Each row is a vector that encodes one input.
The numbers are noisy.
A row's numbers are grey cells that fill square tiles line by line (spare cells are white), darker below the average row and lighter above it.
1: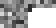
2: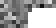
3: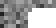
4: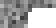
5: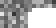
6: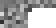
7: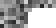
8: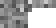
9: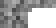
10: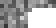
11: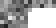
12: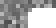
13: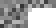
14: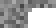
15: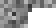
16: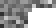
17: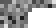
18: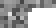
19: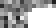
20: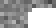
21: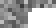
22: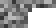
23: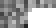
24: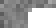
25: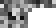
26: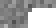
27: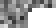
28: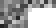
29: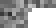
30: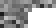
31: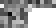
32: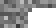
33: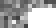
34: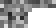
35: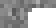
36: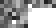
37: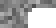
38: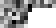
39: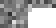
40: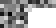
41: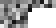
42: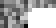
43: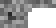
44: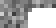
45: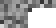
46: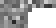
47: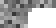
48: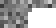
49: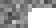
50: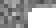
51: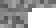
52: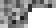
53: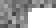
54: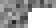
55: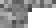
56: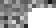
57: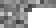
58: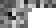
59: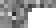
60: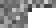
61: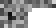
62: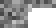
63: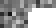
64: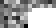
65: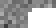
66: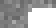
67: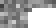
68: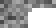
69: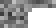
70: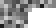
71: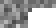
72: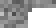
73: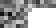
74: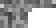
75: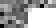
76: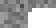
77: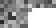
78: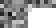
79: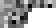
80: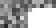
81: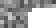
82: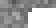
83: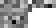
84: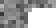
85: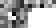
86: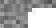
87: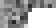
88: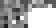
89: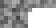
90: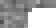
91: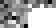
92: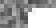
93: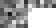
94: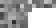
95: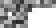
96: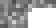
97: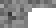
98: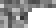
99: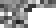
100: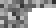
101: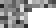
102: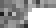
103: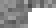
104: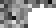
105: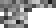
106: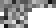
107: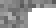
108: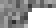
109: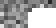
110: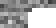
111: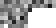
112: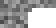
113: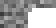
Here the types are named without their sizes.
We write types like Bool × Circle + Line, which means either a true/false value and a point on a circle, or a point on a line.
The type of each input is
(Bool × Bool × Bool × Bool + Unit) × Line + Tree.
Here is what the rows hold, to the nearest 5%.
About 80% of them hold a point on a line, together with either a fixed value, or four true/false values. The rest hold a node of a tree.
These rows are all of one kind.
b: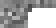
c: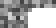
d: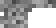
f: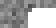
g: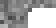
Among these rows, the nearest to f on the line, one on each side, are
c and d.
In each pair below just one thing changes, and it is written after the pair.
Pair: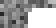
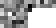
the place on the line
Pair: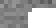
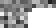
the place on the line
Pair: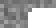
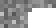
one of the four true/false values
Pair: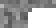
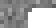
the place on the line
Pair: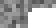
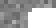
one of the four true/false values
